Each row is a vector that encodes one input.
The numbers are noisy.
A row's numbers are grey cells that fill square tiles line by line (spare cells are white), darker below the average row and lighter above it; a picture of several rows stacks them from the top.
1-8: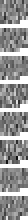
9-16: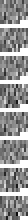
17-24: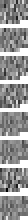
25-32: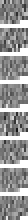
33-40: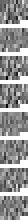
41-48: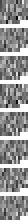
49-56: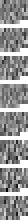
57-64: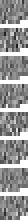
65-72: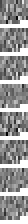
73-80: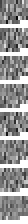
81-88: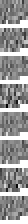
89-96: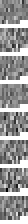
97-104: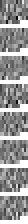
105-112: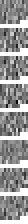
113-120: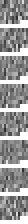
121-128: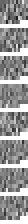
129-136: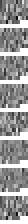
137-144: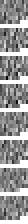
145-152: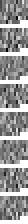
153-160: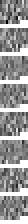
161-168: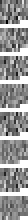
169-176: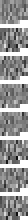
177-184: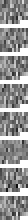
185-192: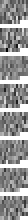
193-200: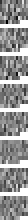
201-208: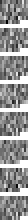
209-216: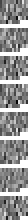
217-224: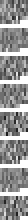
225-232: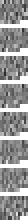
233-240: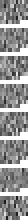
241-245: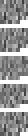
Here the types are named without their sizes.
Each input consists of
a point on a line.
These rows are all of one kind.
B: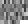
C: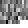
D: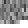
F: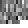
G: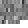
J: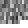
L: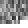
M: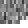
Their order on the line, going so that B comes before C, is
L, M, G, D, B, J, F, C.
